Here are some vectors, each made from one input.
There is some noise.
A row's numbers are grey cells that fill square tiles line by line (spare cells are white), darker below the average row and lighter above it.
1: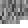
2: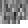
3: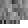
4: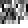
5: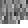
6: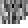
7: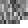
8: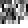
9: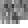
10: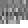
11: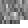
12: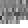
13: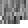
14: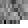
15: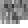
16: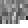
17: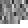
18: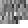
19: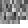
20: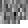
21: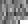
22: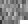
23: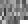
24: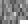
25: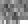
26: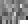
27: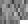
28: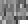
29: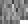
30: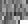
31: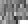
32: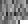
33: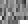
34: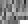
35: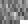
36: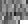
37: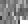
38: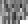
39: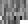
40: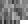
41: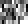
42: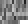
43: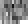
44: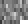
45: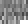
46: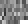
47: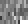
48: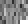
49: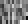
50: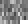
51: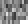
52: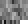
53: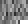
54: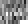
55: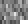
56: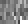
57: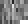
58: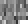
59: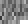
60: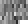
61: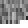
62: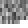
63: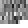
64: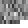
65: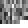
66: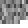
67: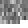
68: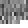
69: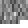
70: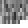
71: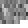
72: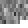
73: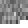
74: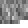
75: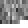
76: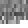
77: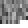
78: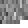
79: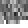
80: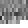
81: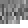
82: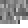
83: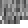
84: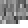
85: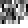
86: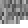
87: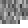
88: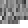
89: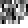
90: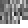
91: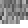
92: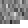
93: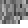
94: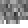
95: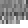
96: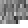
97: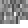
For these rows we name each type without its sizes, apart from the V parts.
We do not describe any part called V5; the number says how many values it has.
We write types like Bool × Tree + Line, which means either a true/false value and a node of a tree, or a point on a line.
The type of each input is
List(Bool × V5).
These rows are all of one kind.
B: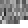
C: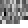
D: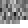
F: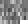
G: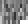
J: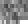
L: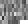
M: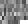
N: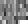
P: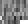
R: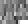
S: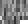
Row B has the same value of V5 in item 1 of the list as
C, F, L and M.
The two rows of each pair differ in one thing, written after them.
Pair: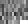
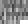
the true/false value in item 2 of the list
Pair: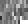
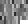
the value of V5 in item 1 of the list
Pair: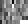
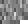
the value of V5 in item 1 of the list
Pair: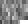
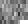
the value of V5 in item 2 of the list
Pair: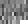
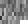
the value of V5 in item 2 of the list
